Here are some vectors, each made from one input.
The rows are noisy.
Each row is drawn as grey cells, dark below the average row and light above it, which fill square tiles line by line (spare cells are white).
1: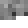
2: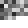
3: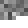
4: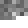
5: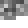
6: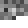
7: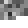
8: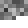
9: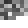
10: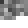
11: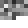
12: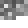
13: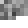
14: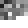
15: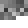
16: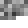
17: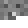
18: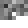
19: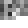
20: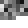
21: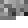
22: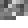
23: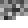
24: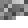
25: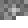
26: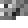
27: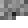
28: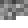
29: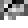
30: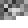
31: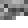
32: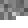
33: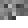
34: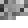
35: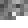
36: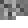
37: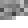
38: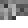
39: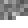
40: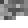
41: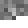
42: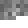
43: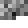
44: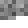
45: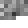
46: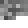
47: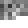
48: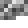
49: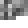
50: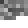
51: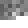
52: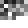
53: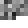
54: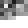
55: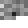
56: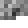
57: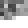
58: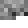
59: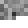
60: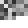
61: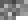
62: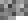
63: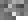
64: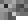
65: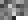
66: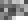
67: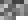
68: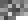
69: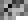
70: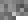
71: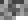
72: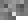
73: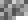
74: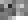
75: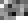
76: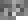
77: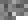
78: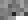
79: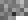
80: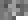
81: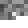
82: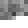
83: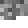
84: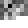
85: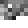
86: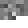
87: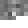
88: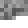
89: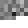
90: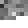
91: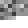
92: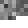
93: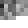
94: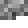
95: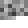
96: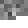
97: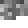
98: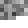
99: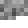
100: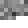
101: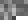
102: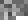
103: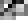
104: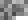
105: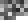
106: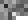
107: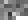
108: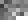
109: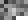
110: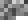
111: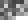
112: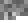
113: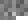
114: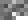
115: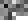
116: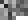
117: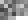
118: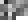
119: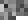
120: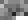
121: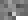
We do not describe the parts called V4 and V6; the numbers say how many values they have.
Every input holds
either a point on a 5-point line, or a true/false value and a value of V4, or a value of V6.
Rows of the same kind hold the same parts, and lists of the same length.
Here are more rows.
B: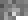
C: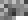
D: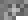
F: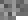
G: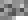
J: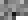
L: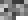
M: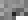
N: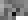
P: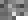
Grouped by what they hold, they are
B, D, F, P
C, G, J, M, N
L

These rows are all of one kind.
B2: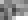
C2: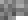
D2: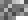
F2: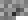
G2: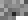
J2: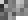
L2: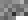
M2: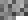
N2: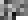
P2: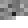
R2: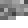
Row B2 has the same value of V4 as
C2, J2 and M2.
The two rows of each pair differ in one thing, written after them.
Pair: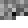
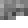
the value of V4
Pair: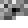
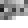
the value of V4
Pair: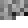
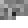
the true/false value
